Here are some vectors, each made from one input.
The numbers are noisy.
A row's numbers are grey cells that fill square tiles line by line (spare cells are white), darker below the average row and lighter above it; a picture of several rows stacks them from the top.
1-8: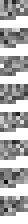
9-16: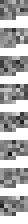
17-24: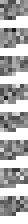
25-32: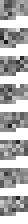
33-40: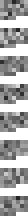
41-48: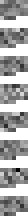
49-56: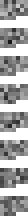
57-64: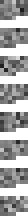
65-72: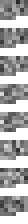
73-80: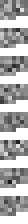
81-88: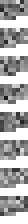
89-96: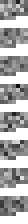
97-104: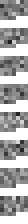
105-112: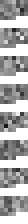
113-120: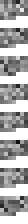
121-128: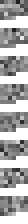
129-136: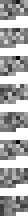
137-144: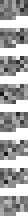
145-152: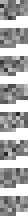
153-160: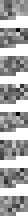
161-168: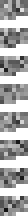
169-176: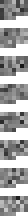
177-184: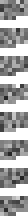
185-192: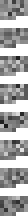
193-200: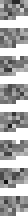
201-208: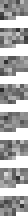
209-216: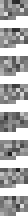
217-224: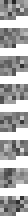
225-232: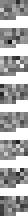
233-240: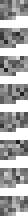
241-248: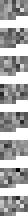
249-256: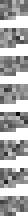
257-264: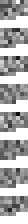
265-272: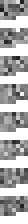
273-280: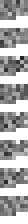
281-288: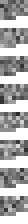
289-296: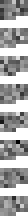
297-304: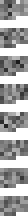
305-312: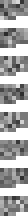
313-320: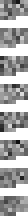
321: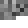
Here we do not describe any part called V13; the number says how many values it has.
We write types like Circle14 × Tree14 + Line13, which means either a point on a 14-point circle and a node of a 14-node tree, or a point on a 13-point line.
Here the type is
Line8 × (Line8 + V13).
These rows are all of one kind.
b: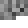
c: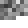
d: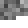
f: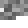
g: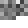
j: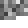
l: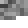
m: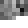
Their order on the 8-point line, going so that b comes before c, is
m, b, f, d, l, c, g, j.
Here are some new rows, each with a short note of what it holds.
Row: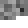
a point on an 8-point line and a value of V13
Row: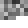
a point on each of two 8-point lines
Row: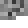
a point on each of two 8-point lines
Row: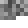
a point on an 8-point line and a value of V13
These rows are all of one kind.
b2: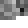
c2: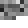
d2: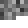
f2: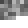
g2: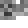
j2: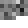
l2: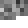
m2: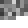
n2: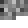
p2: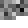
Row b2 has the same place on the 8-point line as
d2 and l2.
